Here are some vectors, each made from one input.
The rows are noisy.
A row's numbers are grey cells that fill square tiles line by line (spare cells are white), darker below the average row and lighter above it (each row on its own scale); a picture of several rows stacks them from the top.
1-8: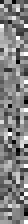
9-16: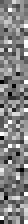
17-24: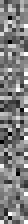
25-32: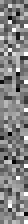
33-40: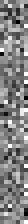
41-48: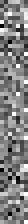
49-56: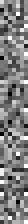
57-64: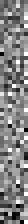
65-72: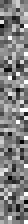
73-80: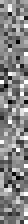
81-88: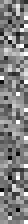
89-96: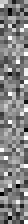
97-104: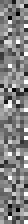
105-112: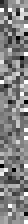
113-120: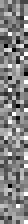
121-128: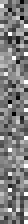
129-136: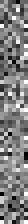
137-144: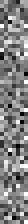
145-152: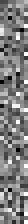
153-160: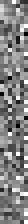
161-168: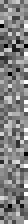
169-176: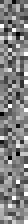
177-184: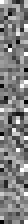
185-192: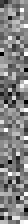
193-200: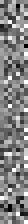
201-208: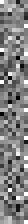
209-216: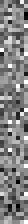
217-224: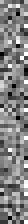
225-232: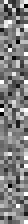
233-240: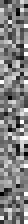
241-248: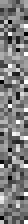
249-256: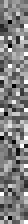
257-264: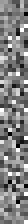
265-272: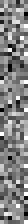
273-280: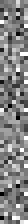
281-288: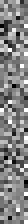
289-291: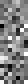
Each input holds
three true/false values, together with either a point on a 3-point line and a point on a 5-point line, or a node of an 18-node tree.
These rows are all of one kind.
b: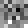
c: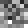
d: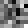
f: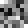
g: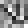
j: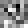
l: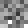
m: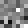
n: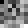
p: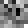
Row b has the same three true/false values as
d, n and p.
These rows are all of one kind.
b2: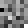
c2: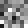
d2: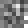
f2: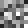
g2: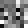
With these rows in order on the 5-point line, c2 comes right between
d2 and g2.
